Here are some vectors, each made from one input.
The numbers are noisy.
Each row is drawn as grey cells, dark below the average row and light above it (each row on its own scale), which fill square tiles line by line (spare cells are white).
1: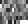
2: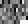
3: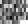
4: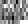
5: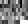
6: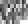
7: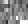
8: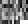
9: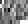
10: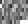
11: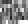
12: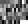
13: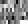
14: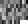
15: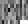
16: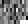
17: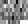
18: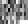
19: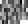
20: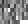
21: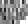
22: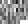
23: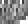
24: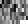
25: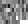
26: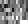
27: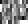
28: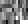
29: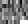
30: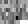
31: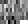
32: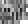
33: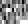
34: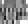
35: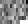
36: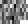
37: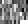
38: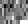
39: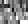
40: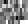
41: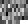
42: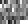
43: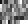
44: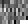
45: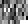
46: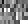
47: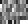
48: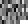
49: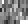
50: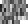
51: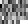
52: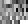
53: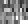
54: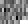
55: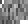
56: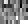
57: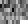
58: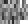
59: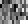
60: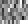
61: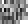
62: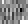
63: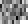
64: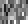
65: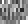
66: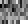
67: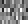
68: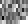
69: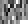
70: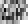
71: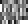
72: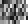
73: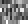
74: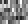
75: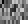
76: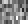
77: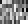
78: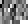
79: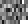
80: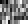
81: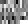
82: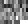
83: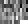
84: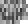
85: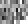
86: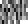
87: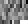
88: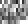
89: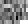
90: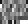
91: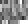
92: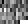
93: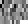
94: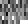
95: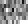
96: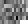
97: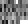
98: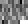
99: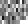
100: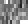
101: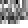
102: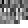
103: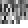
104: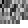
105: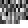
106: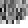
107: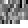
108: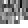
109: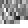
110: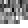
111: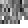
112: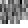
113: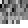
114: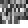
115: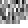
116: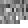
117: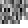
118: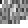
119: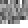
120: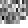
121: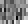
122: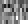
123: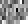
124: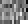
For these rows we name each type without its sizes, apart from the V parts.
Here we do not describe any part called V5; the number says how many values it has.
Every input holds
a list of items, each a true/false value and a value of V5.
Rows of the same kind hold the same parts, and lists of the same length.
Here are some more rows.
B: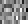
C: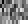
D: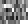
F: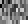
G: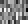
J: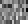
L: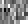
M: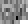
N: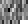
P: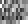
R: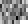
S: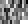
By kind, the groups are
B, J, L, N, P, S
C, D, F, G
M, R

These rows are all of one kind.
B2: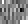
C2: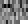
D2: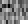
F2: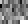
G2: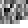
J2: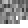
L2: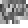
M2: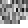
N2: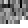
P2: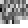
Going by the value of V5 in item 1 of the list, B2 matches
F2 and M2.
